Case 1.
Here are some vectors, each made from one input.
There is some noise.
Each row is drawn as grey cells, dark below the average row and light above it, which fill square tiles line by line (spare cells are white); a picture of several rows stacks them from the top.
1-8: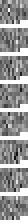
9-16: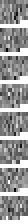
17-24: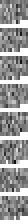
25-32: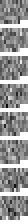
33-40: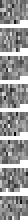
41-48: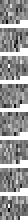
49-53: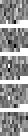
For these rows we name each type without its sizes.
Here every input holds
a point on a line and three true/false values.
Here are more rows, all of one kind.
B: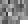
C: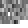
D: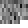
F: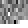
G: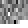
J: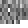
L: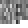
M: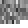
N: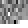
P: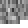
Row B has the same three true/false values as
F, G, N and P.
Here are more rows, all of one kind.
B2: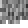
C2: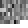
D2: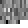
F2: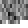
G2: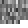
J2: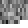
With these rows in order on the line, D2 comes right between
B2 and G2.
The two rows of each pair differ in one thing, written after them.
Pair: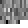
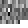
one of the three true/false values
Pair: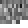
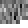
the place on the line
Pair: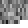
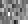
the place on the line
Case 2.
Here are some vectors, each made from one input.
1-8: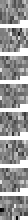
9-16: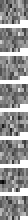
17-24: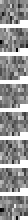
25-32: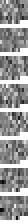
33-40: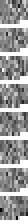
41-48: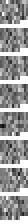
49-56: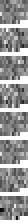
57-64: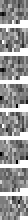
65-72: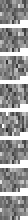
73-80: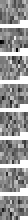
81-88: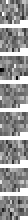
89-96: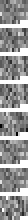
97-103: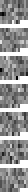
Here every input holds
either a point on an 8-point line, or a point on a 9-point line.
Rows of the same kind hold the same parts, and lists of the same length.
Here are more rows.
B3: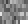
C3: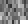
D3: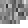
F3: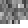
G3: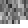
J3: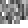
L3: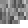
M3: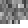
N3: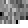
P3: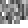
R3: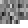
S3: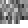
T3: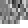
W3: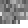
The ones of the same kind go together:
B3, C3, F3, G3, M3, W3
D3, J3, L3, N3, P3, R3, S3, T3

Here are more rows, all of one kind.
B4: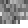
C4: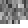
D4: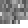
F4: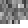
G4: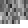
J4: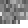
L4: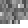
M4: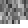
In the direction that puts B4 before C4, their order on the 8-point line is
B4, J4, D4, L4, F4, C4, M4, G4.
